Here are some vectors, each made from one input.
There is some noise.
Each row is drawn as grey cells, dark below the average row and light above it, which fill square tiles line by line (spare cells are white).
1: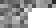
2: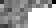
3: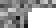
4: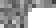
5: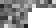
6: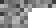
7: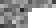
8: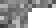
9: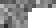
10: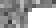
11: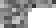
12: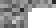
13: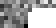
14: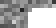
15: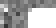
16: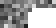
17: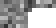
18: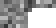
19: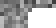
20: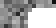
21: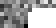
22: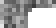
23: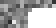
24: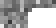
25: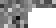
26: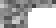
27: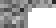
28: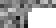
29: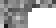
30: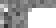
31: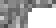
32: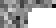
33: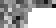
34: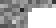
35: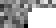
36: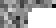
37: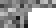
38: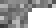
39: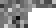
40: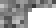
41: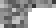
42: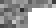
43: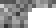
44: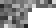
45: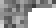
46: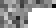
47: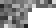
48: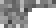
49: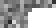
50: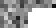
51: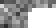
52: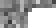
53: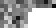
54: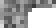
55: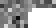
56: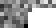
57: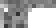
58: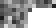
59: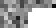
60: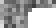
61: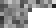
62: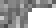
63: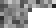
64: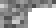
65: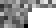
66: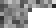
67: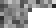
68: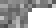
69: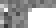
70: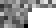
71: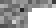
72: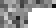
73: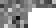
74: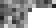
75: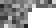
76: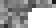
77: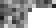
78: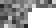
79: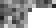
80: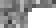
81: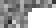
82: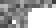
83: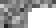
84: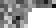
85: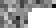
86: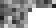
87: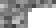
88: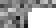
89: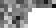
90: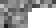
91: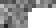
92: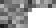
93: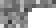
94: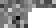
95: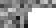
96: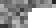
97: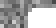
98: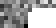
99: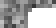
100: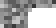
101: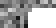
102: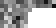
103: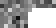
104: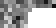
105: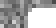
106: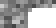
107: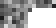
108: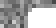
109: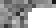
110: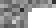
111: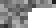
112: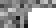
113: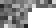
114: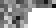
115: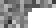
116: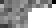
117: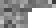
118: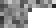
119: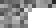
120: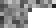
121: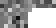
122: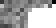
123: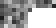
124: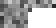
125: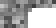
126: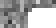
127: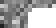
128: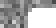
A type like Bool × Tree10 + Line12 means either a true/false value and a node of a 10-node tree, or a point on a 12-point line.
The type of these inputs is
Bool × Bool × Bool + Label12 × Line8.
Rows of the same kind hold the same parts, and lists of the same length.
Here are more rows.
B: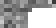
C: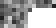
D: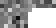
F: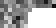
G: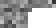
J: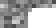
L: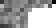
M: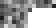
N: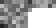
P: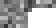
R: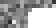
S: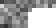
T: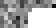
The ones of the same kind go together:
B, G, J, L, N, P, R, S
C, D, F, M, T

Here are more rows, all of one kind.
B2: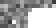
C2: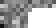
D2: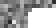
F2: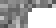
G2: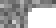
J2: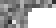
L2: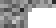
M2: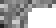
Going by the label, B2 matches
D2 and J2.
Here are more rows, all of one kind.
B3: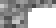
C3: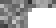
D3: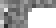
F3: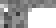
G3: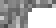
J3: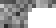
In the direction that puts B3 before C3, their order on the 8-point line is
G3, D3, B3, F3, C3, J3.
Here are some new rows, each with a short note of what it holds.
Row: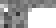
one of 12 labels and a point on an 8-point line
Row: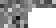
three true/false values
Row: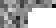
three true/false values
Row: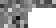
three true/false values
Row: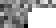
three true/false values
